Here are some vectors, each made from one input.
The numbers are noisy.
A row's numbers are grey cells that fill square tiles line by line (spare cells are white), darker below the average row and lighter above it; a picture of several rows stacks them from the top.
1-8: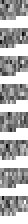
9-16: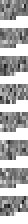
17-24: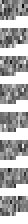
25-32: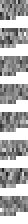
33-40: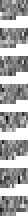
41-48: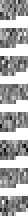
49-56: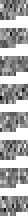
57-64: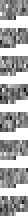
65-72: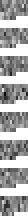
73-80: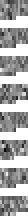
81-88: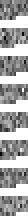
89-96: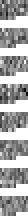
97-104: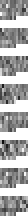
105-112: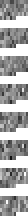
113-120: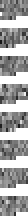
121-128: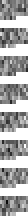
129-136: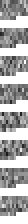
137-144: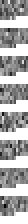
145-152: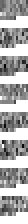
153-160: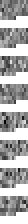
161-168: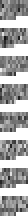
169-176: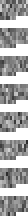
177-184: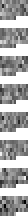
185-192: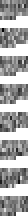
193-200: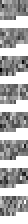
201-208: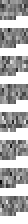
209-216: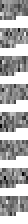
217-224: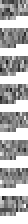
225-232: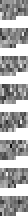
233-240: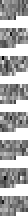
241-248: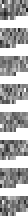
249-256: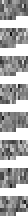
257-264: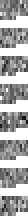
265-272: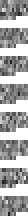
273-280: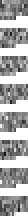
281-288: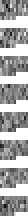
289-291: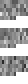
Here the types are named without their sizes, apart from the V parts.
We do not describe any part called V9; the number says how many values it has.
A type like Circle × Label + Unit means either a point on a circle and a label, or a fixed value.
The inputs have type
(Bool × Bool × Bool × Bool + List(V9)) × Circle × Line.
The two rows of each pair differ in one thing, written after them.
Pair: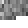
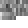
the place on the circle
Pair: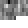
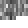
the value of V9 in item 1 of the list
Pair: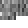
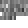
the place on the circle
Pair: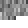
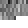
the value of V9 in item 1 of the list
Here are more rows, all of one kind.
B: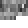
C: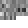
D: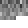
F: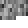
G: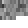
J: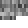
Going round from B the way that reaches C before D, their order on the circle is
B, J, F, G, C, D.
